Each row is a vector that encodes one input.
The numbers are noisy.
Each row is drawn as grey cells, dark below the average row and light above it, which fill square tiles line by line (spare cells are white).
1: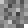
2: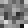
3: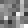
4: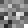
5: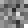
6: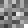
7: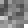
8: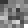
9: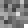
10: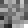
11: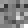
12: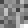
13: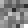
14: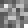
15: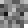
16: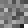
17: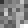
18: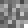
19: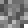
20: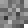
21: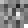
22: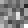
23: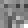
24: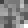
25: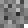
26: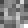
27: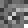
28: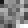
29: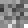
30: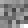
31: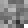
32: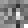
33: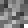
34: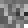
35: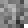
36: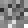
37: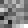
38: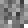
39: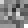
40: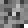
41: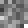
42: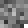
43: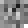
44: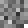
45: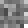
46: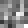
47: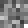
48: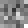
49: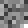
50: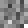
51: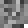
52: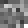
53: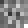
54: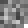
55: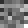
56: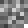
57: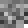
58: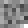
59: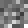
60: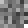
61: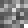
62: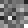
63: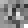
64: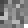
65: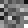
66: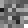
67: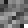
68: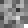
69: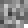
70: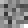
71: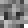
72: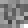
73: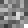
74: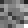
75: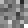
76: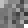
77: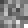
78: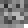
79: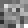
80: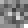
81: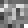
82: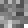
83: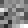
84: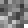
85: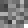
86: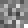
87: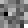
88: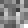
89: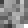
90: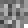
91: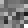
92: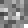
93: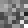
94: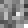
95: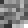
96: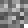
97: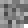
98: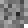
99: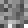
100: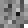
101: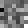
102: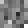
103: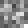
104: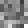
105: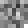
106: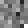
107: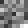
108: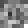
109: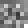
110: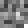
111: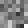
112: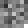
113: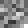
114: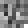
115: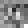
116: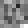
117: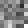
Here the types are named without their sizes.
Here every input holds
a point on a line, together with either a point on a line, or a node of a tree.
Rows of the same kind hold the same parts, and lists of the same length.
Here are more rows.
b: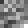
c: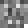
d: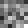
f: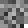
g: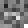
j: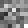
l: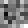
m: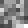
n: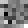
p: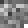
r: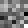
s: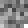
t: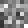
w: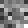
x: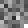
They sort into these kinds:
b, g, l, m, n, s, x
c, d, f, j, p, r, t, w

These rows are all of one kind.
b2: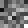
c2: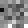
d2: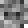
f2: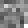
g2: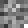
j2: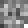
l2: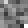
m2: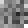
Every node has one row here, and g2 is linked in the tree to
j2.
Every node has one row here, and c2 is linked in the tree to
j2.
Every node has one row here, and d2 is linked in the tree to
j2, l2 and m2.
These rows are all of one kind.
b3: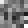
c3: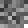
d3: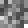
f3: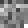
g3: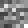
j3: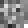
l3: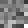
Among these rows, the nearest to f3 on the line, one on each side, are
j3 and l3.
